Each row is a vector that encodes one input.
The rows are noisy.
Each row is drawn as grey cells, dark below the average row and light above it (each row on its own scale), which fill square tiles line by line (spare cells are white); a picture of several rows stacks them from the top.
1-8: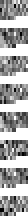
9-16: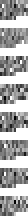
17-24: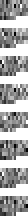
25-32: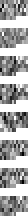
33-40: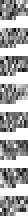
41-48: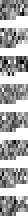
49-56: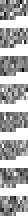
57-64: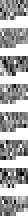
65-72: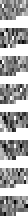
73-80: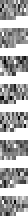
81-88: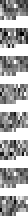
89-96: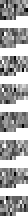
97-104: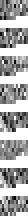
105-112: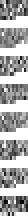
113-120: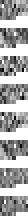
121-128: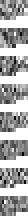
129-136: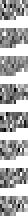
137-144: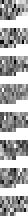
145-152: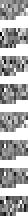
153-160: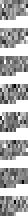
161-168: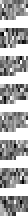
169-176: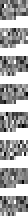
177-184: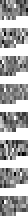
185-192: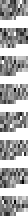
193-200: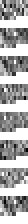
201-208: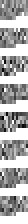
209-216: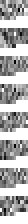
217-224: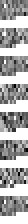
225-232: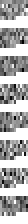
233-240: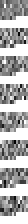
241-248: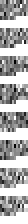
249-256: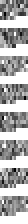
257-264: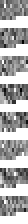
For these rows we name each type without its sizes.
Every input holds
either a point on a line, or five true/false values.
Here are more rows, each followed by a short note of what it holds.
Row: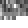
a point on a line
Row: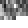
a point on a line
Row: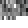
a point on a line
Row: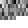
five true/false values
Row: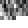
a point on a line
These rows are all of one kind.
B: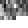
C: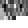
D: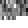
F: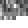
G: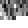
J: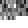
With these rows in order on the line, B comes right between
F and G.
